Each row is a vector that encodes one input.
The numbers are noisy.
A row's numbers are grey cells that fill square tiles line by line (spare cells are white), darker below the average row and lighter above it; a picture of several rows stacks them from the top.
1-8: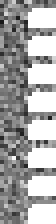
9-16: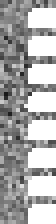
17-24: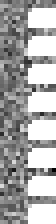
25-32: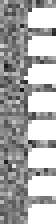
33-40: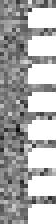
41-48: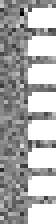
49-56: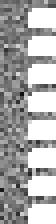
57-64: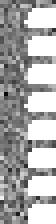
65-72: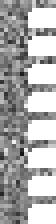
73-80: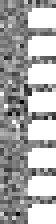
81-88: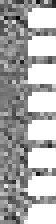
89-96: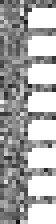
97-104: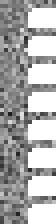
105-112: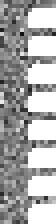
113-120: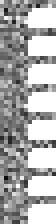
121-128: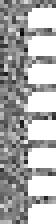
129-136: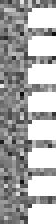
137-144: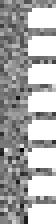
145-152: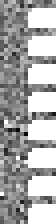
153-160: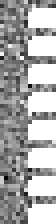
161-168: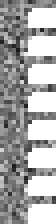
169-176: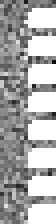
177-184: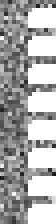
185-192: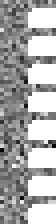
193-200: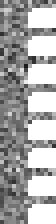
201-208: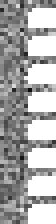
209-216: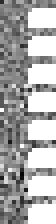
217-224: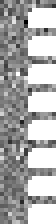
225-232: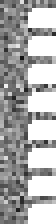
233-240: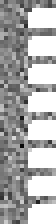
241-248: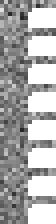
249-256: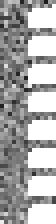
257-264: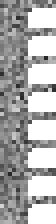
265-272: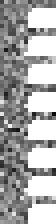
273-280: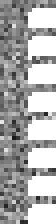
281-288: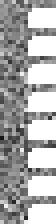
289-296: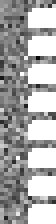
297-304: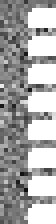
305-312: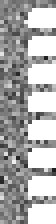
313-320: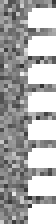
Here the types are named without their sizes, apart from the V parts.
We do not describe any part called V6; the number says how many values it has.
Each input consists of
a node of a tree, together with either three true/false values, or a value of V6.
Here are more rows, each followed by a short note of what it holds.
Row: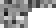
a node of a tree and three true/false values
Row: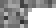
a node of a tree and a value of V6
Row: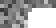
a node of a tree and a value of V6
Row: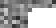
a node of a tree and three true/false values
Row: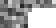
a node of a tree and a value of V6
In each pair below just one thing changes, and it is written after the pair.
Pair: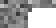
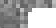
the node of the tree
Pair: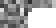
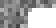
the value of V6
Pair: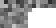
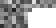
the value of V6
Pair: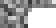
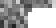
the value of V6
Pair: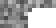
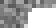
the value of V6
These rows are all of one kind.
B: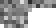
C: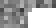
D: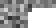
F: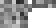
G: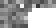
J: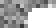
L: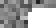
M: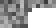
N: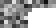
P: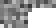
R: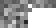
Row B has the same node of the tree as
C and G.
